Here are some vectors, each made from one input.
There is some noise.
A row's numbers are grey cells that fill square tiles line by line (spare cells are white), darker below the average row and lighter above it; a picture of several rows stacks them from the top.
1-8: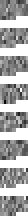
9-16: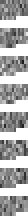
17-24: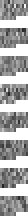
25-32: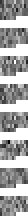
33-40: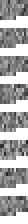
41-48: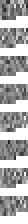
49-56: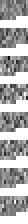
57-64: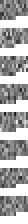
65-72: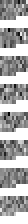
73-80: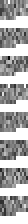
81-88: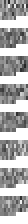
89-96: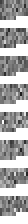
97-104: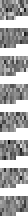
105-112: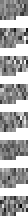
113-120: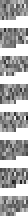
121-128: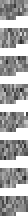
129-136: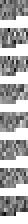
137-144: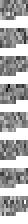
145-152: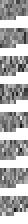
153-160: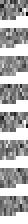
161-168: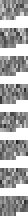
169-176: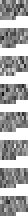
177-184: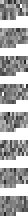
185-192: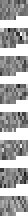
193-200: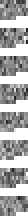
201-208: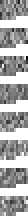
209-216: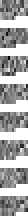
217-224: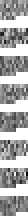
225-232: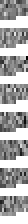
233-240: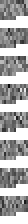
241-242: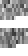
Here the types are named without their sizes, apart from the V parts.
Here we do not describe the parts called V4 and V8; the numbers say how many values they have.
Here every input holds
a true/false value, a value of V4 and a value of V8, together with either a point on a circle, or a fixed value.
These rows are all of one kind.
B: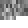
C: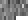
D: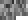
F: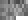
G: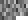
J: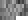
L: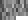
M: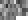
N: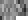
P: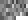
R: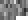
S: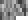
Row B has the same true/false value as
C, F, J and L.
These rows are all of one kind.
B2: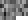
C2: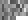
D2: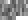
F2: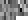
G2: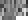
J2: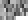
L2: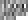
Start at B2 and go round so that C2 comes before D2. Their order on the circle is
B2, F2, C2, L2, J2, D2, G2.
